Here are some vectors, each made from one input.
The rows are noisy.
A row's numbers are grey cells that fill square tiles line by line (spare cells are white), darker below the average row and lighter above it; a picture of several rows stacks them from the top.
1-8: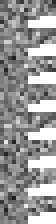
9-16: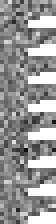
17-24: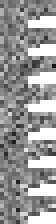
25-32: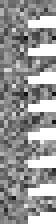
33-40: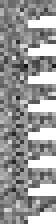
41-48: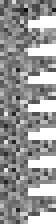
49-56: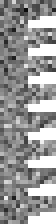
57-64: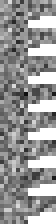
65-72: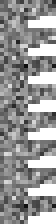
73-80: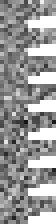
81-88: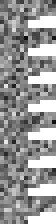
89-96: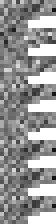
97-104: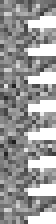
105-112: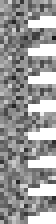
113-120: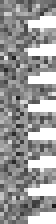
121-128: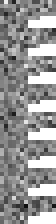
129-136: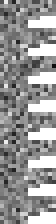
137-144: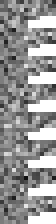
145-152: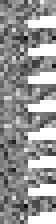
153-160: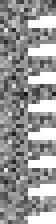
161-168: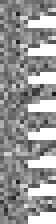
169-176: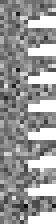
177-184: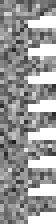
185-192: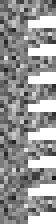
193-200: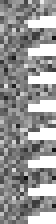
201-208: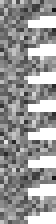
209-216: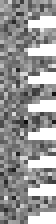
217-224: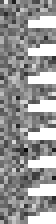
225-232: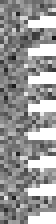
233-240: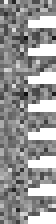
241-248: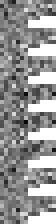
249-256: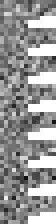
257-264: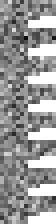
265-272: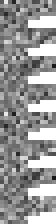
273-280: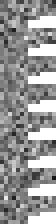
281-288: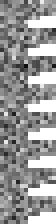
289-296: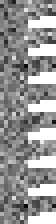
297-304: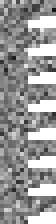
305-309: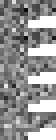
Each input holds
a node of a 10-node tree.
